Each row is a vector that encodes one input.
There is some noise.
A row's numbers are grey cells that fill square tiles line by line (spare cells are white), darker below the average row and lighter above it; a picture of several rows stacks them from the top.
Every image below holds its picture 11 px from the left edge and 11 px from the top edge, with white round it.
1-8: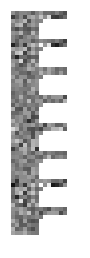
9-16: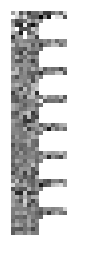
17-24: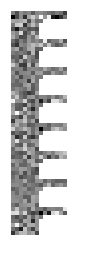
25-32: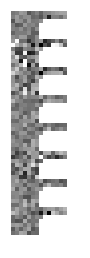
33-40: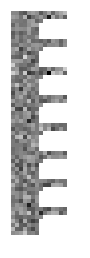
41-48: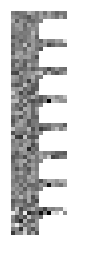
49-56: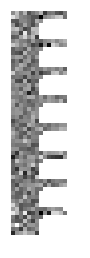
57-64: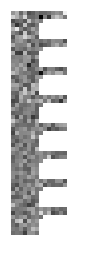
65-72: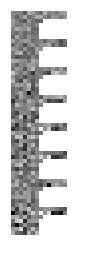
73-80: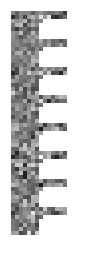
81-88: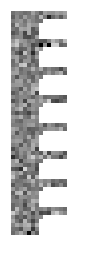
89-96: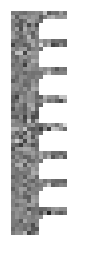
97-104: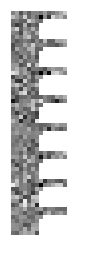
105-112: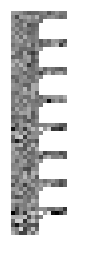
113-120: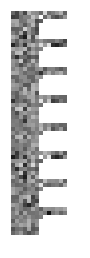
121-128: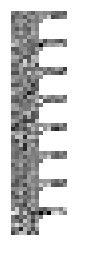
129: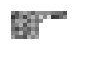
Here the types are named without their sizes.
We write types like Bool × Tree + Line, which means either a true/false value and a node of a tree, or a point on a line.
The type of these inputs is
(Bool × Circle + Unit) × Line.
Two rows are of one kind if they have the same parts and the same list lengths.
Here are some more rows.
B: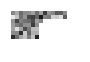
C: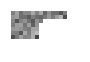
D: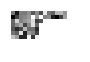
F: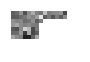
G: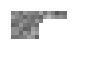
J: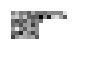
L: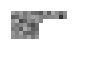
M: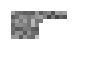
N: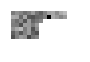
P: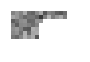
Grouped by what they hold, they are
B, C, G, P
D, F, J, L, M, N

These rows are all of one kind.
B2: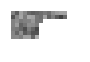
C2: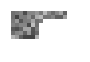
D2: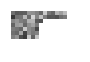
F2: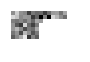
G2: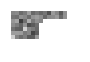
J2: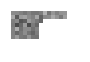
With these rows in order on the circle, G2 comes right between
C2 and D2.
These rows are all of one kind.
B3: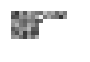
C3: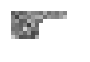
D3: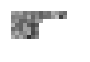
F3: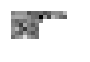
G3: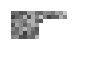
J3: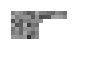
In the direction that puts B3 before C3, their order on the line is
G3, B3, C3, J3, F3, D3.
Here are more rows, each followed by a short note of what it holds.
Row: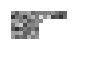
a point on a line
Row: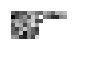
a point on a circle, a point on a line and a true/false value
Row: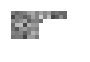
a point on a line
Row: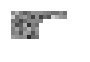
a point on a circle, a point on a line and a true/false value
